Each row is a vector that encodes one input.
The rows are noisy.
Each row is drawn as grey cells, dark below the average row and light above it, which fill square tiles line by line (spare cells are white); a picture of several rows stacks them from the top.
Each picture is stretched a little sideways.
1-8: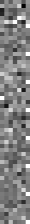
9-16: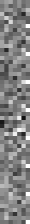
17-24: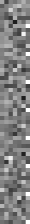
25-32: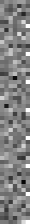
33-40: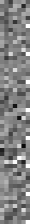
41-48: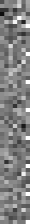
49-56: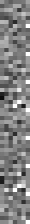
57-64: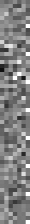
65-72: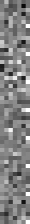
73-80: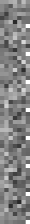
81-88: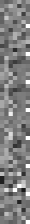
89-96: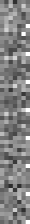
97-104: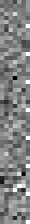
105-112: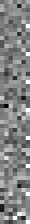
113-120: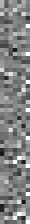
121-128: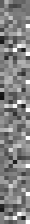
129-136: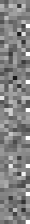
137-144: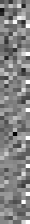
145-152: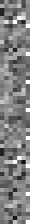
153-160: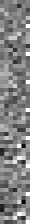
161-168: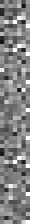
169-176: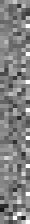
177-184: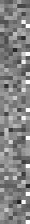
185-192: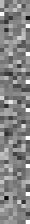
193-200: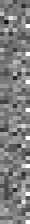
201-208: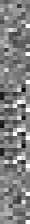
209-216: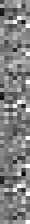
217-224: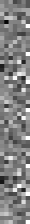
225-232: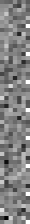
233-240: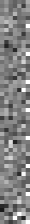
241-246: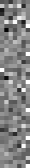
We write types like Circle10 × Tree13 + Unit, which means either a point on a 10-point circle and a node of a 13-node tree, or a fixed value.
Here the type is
Line6 × Line6 × List3(Line9).
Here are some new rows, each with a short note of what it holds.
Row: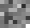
a point on each of two 6-point lines, together with a list of two items
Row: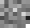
a point on each of two 6-point lines, together with a list of three items
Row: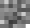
a point on each of two 6-point lines, together with a list of one item
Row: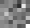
a point on each of two 6-point lines, together with a list of one item
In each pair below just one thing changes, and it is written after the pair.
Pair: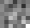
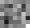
the place on the 9-point line in item 1 of the list
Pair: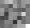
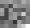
the place on one of the two 6-point lines
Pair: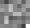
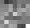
the place on the 9-point line in item 1 of the list
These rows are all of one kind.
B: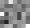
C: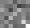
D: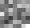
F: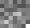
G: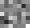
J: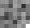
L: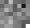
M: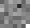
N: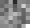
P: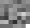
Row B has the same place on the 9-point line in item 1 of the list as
D and G.
